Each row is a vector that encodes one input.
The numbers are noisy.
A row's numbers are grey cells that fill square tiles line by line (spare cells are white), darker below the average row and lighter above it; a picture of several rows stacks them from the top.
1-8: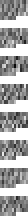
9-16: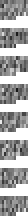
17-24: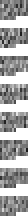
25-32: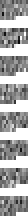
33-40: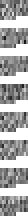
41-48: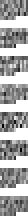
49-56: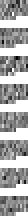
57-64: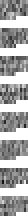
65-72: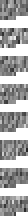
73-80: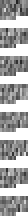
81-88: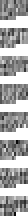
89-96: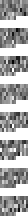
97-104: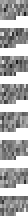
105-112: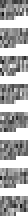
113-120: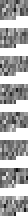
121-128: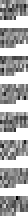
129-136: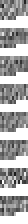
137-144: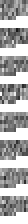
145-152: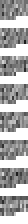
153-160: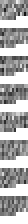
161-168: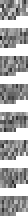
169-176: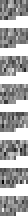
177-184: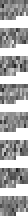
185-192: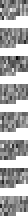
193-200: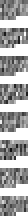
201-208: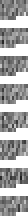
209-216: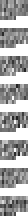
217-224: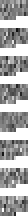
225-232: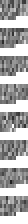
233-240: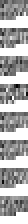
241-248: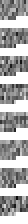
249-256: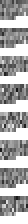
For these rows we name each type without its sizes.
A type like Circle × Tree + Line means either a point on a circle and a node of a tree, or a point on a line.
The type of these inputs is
(Bool × Bool × Bool + Unit) × Line.
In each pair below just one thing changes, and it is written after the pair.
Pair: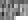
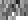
the place on the line
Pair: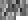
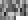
one of the three true/false values
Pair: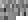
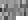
one of the three true/false values
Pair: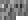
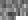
the place on the line
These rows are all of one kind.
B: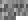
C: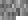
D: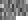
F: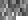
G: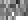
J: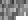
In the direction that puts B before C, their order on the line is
G, F, D, B, C, J.
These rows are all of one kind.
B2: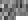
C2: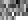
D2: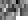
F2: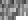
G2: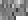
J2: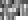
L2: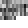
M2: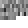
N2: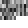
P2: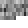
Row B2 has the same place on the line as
L2, M2, N2 and P2.
